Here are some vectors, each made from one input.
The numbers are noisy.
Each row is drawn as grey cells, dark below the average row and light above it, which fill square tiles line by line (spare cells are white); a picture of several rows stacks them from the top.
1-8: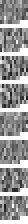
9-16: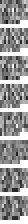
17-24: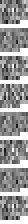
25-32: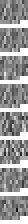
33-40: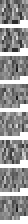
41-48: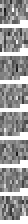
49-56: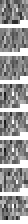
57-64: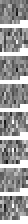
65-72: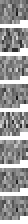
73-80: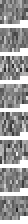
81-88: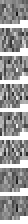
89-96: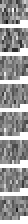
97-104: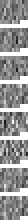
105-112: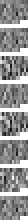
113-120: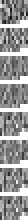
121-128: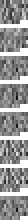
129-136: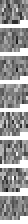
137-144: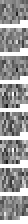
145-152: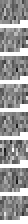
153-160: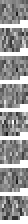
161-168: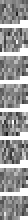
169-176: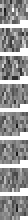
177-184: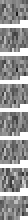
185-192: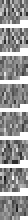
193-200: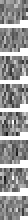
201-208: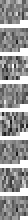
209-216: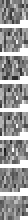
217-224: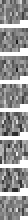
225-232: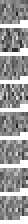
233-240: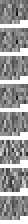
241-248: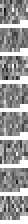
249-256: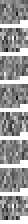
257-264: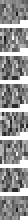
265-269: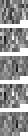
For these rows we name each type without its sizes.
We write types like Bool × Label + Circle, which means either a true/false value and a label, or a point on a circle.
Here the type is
Bool × Bool × Bool + Circle + Unit.
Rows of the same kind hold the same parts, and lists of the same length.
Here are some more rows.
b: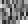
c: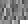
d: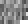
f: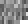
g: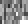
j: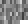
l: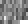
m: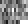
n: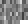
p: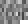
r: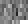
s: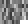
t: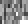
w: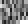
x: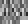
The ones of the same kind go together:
b, w
c, d, f, j, l, n, p, r
g, m, s, t, x

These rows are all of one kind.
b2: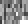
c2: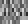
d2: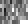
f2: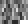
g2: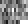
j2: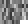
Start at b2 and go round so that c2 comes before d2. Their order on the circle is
b2, c2, j2, f2, g2, d2.
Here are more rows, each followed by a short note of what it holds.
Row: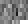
three true/false values
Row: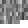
three true/false values
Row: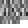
a point on a circle
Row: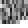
a fixed value
